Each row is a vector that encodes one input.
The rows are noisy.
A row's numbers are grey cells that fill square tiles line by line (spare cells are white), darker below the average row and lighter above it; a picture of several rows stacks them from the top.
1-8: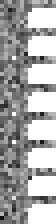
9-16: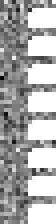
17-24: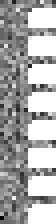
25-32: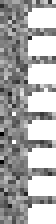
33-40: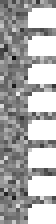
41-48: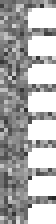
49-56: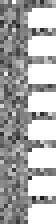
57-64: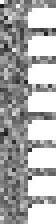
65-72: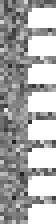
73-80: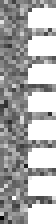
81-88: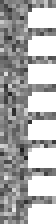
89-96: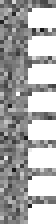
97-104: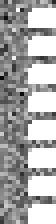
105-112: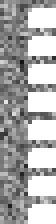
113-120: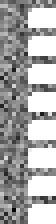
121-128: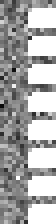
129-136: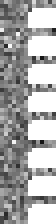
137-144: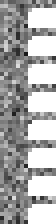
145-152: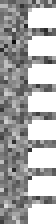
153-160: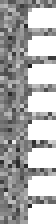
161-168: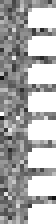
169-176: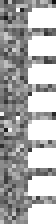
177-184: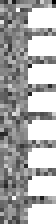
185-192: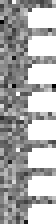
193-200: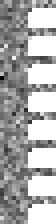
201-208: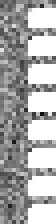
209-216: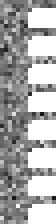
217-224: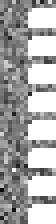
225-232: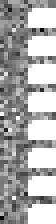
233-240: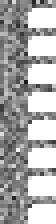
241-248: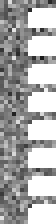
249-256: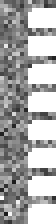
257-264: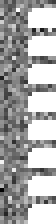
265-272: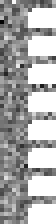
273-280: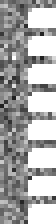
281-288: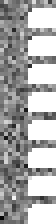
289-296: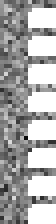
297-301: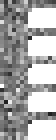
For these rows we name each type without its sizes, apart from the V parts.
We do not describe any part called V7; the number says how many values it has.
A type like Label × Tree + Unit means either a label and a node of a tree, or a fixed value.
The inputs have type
Bool × Circle + Unit + V7 × V7.
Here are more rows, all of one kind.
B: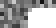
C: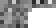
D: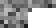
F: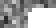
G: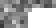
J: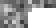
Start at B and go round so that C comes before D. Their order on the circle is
B, C, D, J, G, F.
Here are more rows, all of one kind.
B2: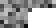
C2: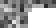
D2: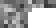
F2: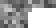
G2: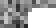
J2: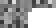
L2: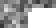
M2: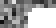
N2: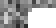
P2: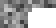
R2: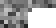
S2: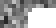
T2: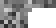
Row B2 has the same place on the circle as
G2, N2, R2 and T2.
